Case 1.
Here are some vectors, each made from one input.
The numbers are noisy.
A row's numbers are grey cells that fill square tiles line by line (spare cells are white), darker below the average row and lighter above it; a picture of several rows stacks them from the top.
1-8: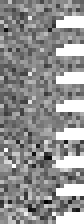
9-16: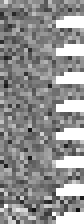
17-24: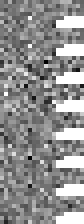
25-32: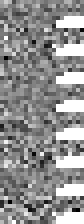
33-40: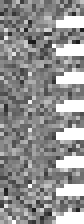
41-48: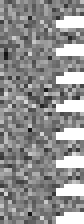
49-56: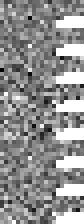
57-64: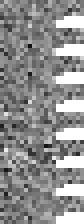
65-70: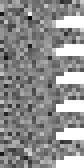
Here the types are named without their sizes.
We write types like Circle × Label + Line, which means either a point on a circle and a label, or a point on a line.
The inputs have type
Bool × Bool × Bool + Line.
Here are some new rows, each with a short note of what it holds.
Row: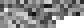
a point on a line
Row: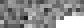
three true/false values
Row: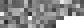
three true/false values
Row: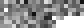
a point on a line
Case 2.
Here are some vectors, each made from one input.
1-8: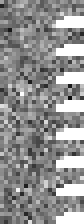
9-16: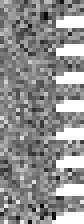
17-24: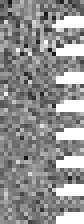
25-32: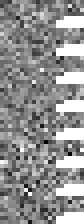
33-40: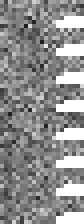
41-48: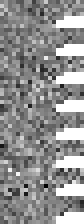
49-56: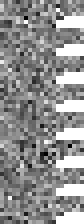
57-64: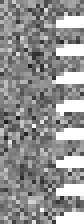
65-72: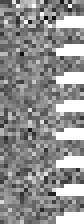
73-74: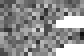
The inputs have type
Circle9 + Line5.
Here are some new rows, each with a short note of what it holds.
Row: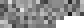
a point on a 9-point circle
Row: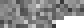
a point on a 9-point circle
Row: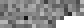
a point on a 9-point circle
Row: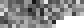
a point on a 5-point line
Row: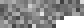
a point on a 9-point circle
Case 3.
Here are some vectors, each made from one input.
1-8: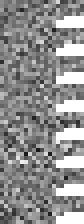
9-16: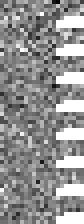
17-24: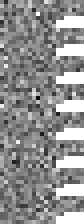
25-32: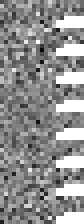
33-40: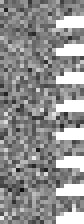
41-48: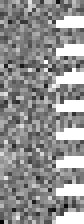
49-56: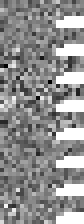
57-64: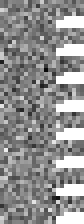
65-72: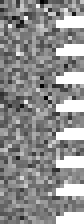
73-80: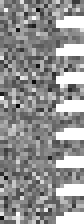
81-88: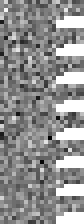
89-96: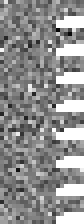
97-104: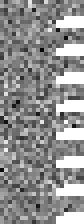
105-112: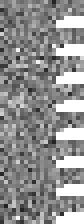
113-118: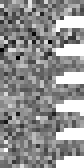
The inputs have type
Circle13 + Tree8 + Unit.
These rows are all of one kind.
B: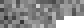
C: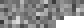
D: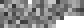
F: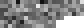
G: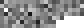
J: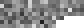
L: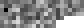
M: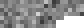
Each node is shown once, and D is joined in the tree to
J.
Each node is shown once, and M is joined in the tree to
B, C, J and L.
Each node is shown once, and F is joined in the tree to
B.
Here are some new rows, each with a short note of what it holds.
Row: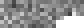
a point on a 13-point circle
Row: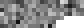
a fixed value
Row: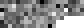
a fixed value
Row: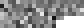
a point on a 13-point circle
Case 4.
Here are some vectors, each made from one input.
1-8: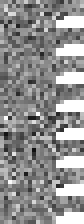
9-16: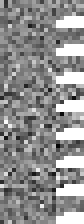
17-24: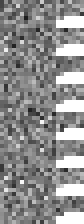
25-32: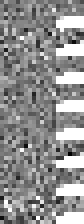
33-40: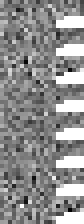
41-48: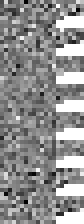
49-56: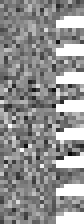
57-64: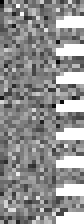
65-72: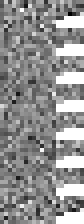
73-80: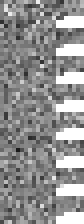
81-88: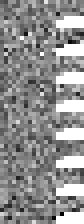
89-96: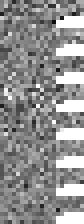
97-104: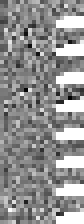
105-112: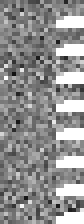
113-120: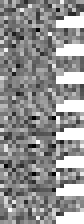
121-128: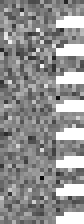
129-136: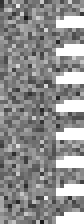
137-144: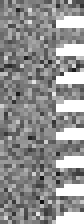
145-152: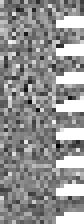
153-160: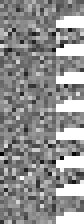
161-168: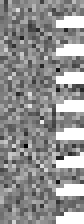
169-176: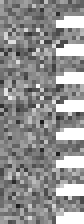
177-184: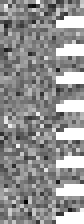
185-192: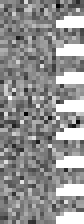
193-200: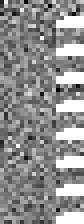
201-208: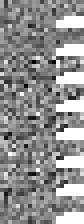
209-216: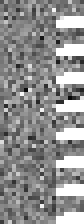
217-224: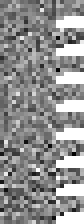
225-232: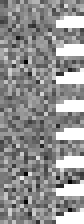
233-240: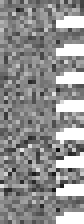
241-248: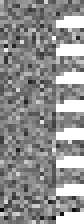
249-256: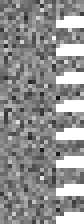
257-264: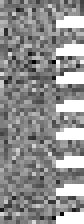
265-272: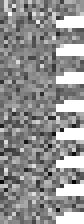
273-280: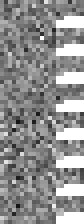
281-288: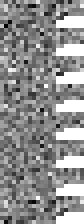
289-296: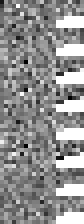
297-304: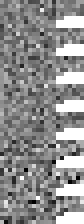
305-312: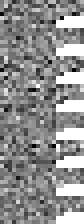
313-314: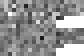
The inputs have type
Circle9 + Circle18.
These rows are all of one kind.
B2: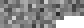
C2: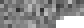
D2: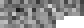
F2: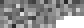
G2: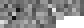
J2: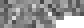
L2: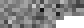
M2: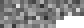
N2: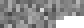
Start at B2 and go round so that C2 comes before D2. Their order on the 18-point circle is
B2, L2, C2, G2, D2, F2, M2, N2, J2.
